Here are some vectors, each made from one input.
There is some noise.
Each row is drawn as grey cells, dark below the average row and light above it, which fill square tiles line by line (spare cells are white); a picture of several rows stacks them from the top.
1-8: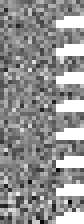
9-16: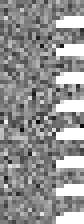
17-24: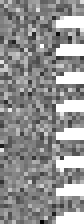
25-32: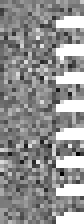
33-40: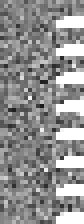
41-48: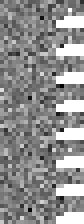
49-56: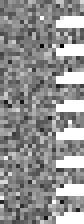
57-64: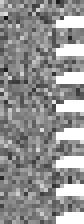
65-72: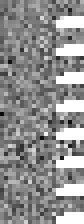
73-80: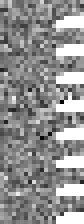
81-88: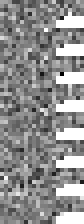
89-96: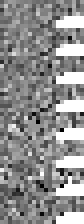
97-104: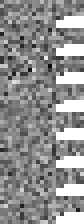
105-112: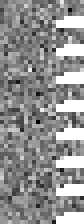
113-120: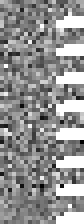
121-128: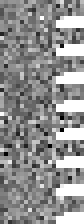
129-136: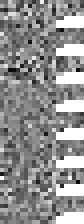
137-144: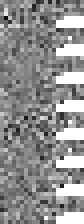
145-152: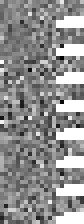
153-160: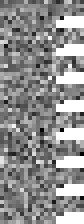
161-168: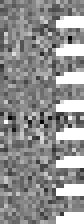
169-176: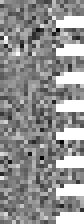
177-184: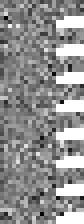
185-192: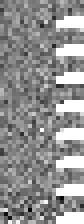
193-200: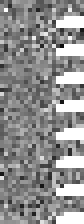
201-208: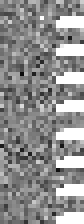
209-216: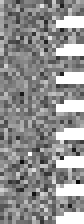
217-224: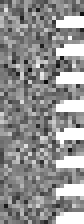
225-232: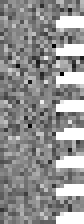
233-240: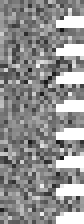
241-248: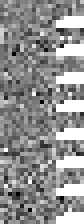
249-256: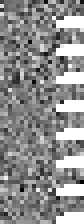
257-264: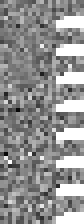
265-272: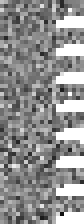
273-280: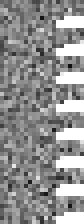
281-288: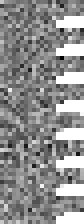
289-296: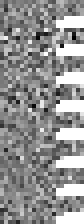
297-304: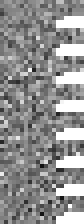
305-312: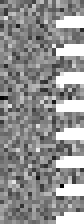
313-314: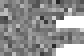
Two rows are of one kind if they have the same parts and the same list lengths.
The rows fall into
2 kinds.
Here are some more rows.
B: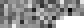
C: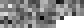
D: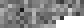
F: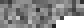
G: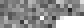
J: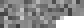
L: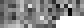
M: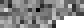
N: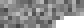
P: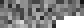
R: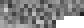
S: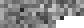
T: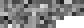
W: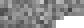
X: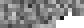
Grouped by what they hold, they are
B, G, J, L, N, W
C, D, F, M, P, R, S, T, X

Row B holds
four true/false values.
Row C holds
one of 5 labels, a point on a 5-point line and a point on a 20-point line.
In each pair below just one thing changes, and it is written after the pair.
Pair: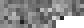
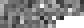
the place on the 20-point line
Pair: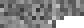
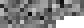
the place on the 5-point line
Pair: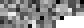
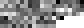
the label
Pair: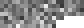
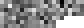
the place on the 5-point line
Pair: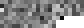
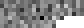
the label
